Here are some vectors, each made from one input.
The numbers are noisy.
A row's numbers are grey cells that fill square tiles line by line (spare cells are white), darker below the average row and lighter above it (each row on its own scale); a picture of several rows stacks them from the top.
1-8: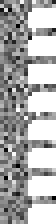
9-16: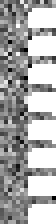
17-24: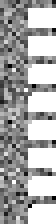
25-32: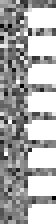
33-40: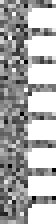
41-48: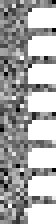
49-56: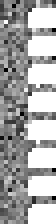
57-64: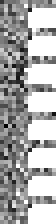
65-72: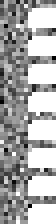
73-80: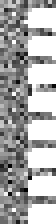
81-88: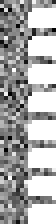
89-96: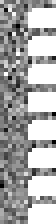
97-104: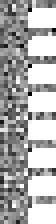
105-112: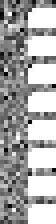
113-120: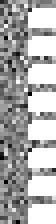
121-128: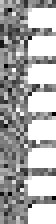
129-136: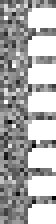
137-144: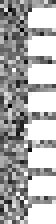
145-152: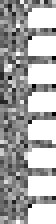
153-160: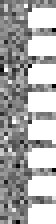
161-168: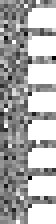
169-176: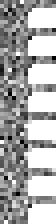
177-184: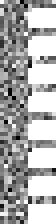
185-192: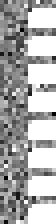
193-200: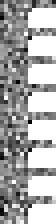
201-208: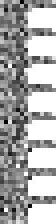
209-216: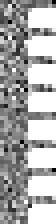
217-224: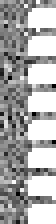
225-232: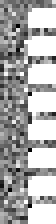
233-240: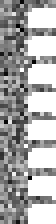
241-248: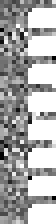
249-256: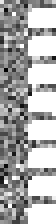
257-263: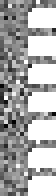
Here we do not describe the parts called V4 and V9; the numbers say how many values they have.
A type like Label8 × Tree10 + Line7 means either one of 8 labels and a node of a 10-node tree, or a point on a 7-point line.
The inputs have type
Bool × Bool × Bool × V4 + (Line6 + V9) × Tree10.
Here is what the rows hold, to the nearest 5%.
About 70% of them hold a node of a 10-node tree, together with either a point on a 6-point line, or a value of V9. The rest hold three true/false values and a value of V4.
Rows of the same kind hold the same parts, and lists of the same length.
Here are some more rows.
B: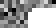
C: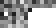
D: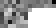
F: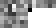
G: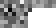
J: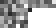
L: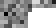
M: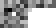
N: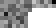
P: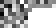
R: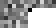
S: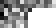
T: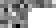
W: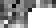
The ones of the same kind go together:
B, F, G, J, L, N
C, D, P, R, S, W
M, T

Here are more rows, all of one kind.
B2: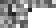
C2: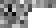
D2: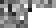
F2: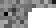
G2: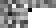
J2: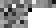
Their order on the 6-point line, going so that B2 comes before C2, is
G2, B2, D2, C2, J2, F2.
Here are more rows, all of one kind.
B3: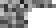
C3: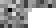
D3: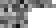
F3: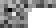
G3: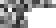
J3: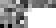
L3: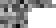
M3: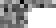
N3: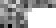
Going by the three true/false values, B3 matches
D3, L3 and M3.
